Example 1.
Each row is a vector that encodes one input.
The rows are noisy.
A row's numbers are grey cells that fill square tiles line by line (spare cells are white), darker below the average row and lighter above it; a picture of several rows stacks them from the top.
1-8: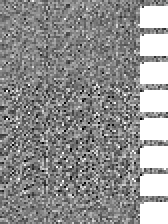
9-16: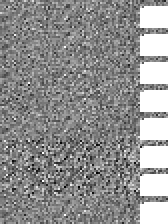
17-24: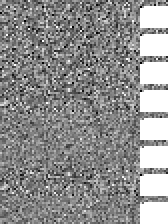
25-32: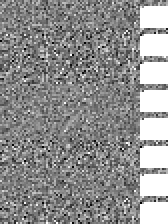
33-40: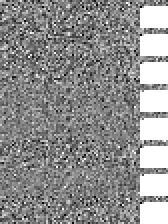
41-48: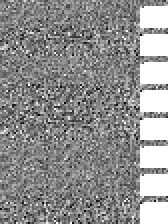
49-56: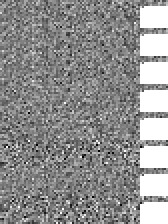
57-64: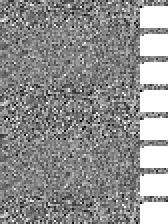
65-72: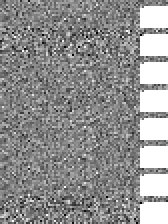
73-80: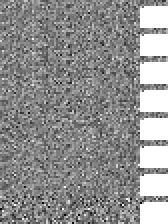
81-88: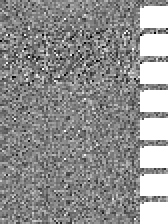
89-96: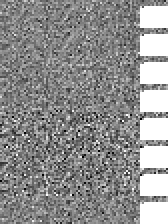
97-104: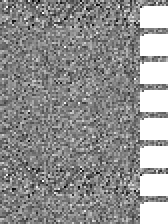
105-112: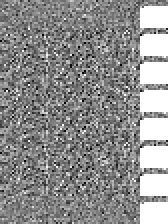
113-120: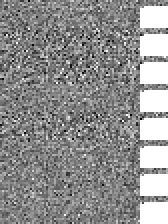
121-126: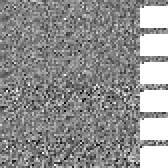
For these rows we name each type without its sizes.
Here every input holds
either a label, or a point on a line.
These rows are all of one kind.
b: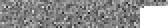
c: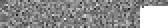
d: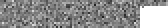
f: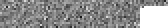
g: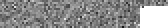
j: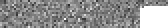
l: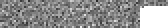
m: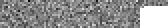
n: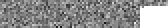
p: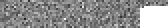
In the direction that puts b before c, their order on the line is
n, d, b, f, g, p, j, c, l, m.
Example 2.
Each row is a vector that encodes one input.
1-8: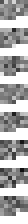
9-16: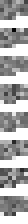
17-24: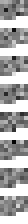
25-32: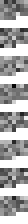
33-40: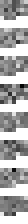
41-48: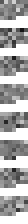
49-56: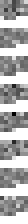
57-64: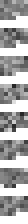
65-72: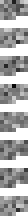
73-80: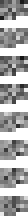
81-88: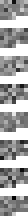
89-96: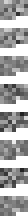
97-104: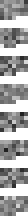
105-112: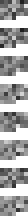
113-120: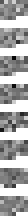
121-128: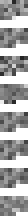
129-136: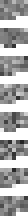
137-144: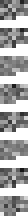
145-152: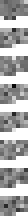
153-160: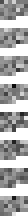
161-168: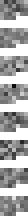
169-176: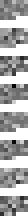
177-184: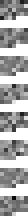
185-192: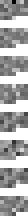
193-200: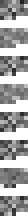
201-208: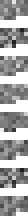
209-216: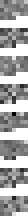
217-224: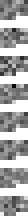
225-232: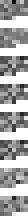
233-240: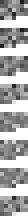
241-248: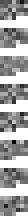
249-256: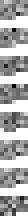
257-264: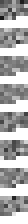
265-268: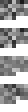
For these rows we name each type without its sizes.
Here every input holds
either a label, or four true/false values.
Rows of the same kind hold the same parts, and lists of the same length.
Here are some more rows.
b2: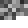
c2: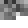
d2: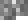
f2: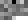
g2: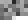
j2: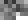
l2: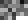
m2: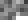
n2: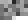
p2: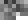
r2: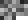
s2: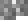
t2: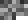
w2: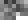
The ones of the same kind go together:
b2, l2, r2, t2
c2, d2, f2, g2, j2, m2, n2, p2, s2, w2

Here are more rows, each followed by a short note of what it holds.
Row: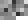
four true/false values
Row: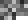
a label
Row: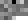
four true/false values
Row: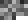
a label
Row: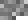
four true/false values
